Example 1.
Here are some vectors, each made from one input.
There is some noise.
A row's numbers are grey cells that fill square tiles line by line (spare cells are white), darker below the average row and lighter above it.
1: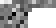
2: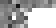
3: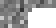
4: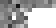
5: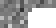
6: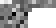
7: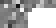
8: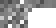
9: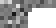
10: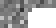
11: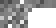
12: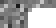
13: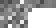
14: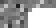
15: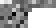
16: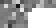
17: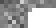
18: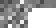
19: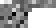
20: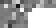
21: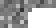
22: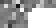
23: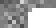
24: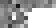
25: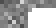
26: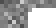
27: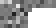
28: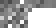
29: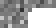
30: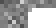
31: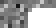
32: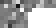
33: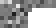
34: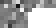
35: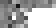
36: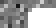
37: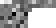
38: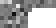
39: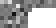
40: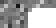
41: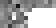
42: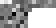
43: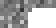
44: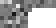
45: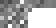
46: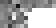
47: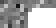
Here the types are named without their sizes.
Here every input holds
a point on a line.
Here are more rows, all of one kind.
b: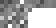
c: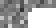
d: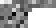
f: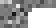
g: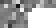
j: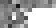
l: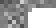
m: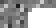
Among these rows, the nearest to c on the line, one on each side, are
b and f.
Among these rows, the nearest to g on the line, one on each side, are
j and m.
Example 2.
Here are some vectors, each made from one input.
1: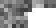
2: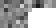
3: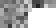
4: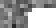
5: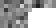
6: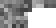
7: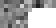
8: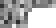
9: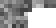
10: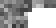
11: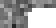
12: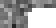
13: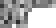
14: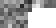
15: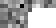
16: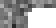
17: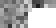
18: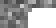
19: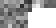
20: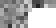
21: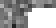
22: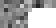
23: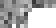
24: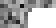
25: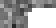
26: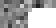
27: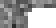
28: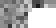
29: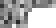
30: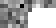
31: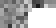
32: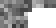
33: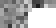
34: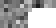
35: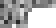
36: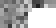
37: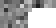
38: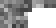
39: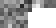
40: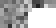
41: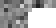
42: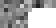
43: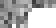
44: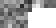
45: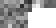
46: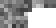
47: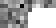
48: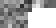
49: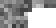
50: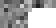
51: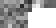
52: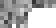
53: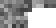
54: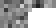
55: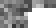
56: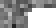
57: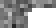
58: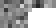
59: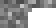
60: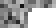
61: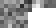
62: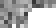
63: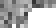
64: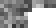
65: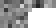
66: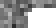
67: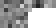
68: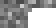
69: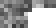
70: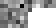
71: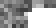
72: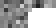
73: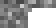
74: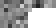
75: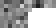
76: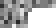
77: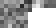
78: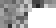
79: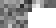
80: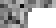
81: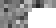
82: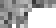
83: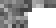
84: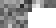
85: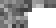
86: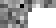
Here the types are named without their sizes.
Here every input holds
a point on a circle.
